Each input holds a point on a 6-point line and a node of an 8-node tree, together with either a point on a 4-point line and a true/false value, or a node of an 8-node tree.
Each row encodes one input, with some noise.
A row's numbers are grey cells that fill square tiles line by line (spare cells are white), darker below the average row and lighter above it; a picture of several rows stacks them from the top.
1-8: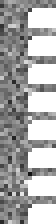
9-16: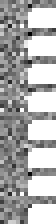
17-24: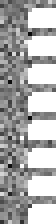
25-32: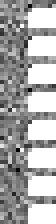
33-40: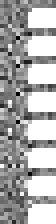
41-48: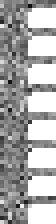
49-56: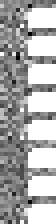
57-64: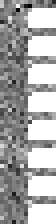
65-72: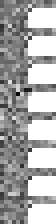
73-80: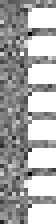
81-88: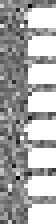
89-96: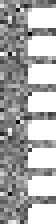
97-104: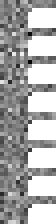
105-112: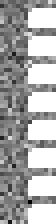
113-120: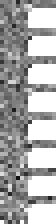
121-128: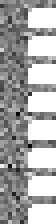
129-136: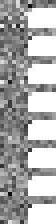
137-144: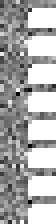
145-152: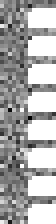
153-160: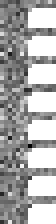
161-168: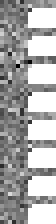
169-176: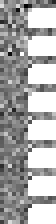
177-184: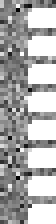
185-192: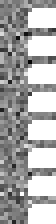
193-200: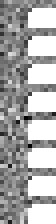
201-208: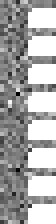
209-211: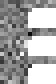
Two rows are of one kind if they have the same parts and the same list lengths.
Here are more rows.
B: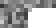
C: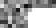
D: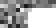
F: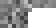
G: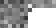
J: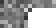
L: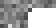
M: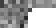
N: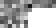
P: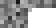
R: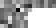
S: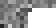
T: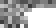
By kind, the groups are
B, F, G, J, L, M, P, S
C, D, N, R, T

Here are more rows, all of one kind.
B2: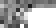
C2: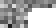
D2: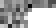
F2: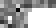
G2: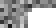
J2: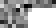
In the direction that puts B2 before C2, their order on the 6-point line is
J2, B2, F2, D2, C2, G2.
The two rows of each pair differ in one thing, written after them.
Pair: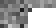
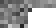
the place on the 6-point line
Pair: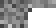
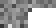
the true/false value
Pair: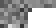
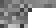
the place on the 6-point line
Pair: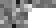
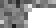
the true/false value
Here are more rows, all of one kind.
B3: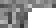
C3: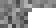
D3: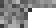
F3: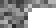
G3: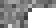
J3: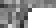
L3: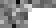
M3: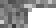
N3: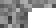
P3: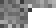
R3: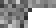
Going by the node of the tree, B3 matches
J3 and R3.
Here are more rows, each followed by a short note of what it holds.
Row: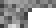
a point on a 4-point line, a point on a 6-point line, a node of an 8-node tree and a true/false value
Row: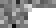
a point on a 4-point line, a point on a 6-point line, a node of an 8-node tree and a true/false value
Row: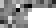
a point on a 6-point line and a node of each of two 8-node trees
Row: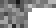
a point on a 4-point line, a point on a 6-point line, a node of an 8-node tree and a true/false value
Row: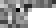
a point on a 6-point line and a node of each of two 8-node trees
